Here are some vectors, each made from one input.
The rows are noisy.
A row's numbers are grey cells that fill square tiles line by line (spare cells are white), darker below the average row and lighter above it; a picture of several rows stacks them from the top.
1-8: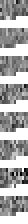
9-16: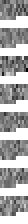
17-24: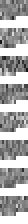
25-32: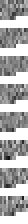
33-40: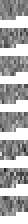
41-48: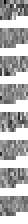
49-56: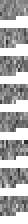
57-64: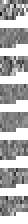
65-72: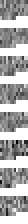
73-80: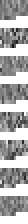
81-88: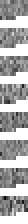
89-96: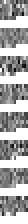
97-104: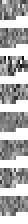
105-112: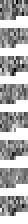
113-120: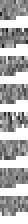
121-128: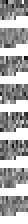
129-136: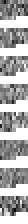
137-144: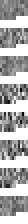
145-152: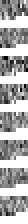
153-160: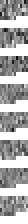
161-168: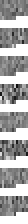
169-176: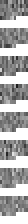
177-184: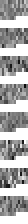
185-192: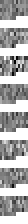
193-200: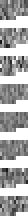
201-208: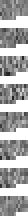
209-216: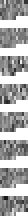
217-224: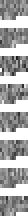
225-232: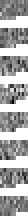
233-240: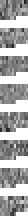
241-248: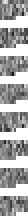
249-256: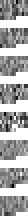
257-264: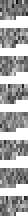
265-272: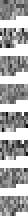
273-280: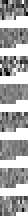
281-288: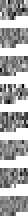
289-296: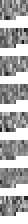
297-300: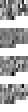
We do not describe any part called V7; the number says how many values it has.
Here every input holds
a list of up to three items, each a true/false value and a value of V7.
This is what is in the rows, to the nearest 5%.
All of them are lists of up to three items, each a true/false value and a value of V7: a few are empty, 15% hold one, 40% two and 45% three.
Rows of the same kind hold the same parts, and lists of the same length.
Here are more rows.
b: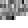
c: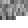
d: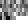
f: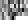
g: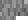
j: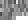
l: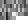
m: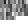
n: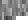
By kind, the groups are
b, c, d
f, j
g, n
l, m

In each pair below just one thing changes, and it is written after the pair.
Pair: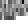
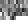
the true/false value in item 1 of the list
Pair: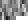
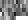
the value of V7 in item 1 of the list
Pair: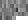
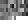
the true/false value in item 1 of the list
